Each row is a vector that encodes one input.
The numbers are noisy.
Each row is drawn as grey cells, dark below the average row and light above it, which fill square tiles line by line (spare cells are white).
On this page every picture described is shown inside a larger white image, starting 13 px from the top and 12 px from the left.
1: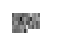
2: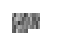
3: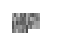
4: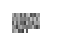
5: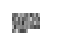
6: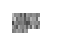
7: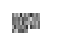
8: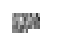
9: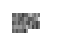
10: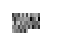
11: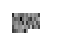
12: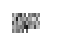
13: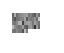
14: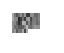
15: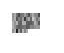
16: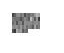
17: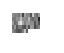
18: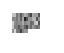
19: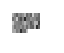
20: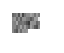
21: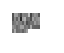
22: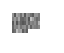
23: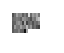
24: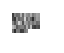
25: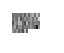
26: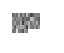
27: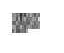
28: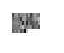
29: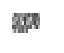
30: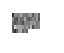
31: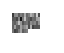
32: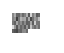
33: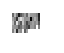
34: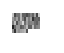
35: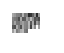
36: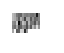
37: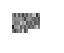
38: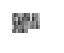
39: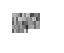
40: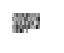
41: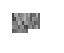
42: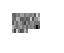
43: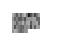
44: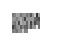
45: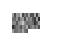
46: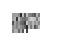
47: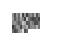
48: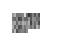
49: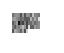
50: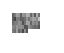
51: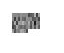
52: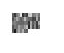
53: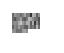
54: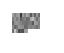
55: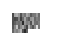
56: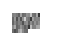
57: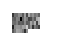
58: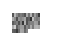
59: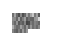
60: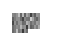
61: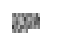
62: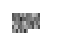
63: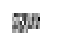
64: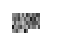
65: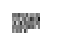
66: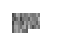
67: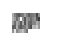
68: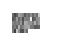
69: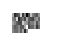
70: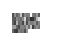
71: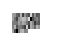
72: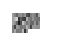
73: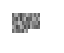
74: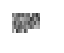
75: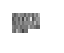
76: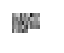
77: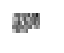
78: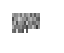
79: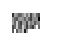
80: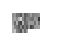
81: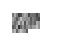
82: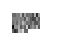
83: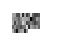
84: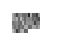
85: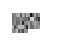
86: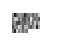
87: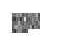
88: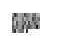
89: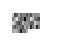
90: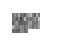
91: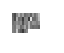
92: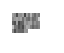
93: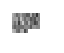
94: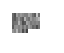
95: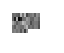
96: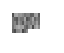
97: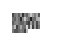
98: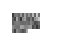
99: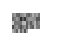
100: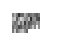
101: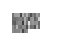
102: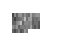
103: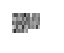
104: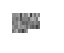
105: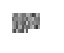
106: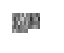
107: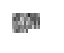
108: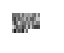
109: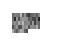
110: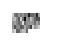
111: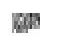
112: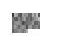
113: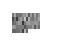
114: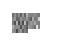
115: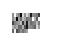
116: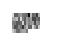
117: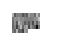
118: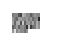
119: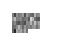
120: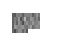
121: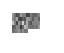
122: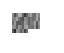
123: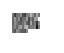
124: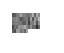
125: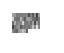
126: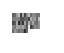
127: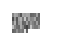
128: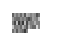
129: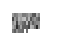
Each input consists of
a point on a 9-point line, together with either a node of an 8-node tree, or a node of a 9-node tree.
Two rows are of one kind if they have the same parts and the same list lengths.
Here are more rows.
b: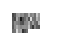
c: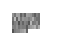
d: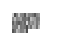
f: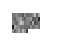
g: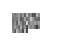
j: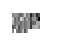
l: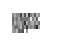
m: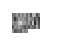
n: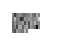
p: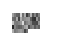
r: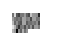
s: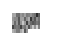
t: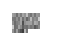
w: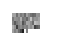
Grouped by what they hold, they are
b, c, d, g, l, n, t, w
f, j, m, p, r, s

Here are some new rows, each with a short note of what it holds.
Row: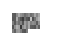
a point on a 9-point line and a node of a 9-node tree
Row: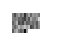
a point on a 9-point line and a node of a 9-node tree
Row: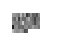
a point on a 9-point line and a node of an 8-node tree
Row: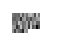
a point on a 9-point line and a node of a 9-node tree
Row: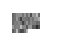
a point on a 9-point line and a node of a 9-node tree
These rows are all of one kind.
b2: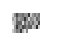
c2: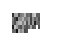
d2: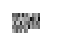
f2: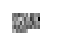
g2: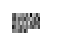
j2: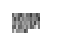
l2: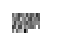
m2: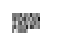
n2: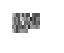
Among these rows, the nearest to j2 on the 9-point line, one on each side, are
c2 and m2.
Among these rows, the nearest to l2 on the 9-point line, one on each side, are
c2 and d2.
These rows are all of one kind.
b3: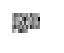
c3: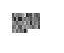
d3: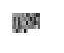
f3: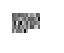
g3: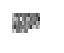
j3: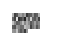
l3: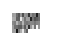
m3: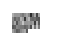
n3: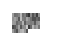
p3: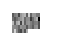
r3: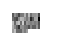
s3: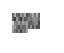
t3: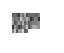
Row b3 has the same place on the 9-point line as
m3, p3 and r3.
